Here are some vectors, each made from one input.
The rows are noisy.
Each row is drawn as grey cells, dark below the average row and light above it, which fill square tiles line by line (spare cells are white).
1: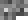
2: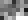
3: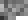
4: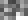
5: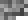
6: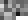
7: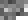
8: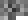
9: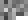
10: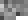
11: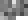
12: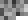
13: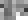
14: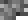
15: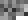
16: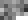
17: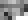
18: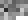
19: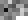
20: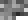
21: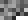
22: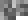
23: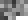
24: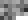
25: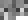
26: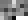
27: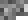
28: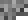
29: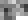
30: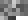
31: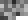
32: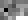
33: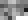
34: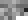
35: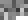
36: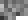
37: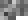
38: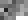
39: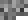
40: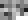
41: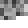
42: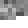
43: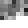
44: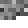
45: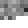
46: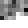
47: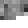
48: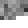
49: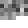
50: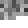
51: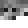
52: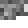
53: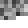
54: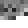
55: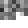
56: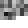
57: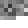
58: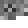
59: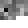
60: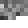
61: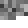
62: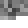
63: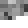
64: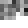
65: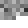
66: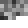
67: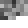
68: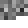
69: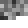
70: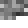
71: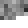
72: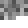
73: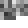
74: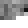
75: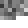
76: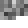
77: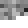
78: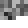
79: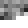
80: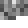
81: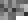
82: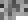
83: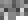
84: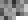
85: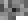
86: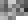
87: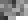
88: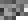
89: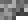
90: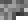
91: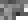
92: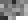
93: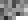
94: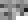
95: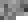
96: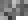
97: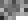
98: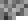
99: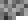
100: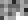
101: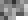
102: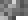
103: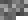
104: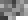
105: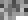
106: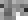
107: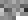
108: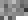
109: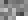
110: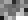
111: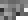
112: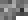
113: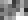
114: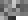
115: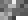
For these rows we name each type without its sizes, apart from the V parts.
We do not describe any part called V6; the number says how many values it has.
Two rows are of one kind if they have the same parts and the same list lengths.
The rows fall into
2 kinds.
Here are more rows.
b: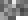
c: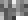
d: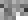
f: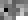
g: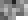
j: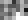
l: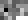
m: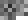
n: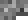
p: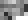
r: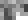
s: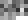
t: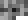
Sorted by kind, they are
b, c, m, n, t
d, f, g, j, l, p, r, s

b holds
a point on a line and a value of V6.
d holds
a point on each of two lines.
